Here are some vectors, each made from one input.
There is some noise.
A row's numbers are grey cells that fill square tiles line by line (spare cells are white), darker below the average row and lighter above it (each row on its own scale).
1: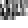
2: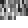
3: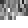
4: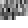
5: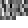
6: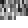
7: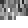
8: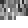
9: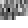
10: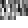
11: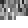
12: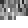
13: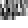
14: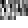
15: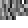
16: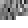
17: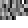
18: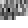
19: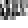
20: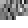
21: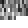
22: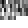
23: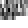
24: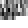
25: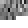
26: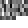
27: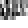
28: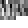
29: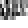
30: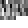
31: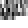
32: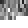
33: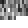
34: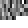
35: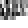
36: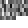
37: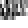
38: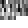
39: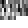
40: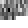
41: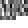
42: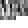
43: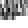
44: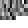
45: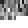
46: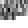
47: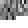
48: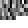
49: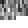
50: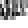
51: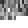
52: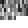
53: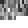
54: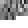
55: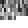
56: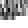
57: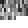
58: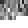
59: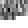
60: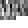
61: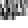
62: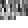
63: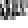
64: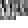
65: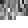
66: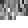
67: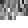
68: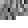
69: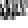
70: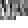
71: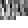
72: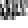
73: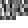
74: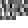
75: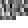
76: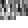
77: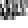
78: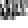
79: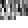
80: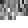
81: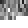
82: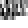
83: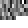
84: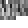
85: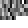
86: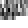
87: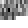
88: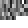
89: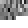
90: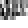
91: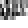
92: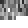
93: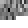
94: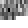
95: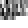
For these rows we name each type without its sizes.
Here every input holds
a point on a line.
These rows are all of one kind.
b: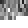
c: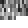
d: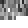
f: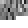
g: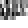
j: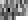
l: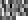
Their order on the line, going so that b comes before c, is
b, d, c, l, f, j, g.
